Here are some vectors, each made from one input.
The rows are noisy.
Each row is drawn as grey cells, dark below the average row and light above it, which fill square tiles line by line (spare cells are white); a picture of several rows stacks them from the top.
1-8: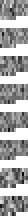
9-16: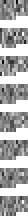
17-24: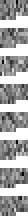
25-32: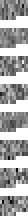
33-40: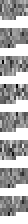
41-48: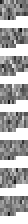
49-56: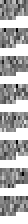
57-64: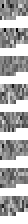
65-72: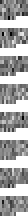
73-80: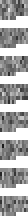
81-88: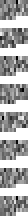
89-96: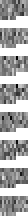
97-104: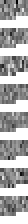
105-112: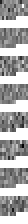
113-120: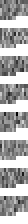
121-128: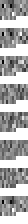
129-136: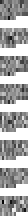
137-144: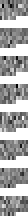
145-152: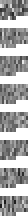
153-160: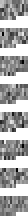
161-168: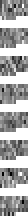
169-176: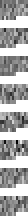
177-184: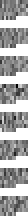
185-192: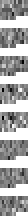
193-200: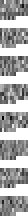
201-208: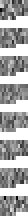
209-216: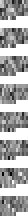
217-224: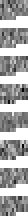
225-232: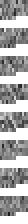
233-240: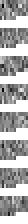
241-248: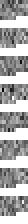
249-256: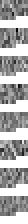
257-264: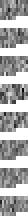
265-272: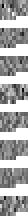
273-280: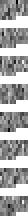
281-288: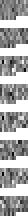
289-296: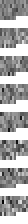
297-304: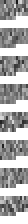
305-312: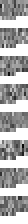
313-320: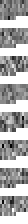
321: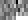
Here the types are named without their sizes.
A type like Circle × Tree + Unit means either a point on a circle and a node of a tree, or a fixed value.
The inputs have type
Line × Tree × Tree.
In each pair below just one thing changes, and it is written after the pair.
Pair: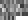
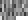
the node of one of the two trees
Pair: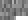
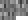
the node of one of the two trees
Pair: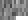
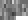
the place on the line
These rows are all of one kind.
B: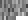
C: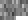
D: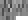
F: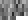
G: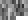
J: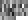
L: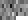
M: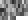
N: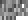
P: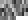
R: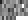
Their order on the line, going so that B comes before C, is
N, M, G, L, D, B, R, F, P, C, J.
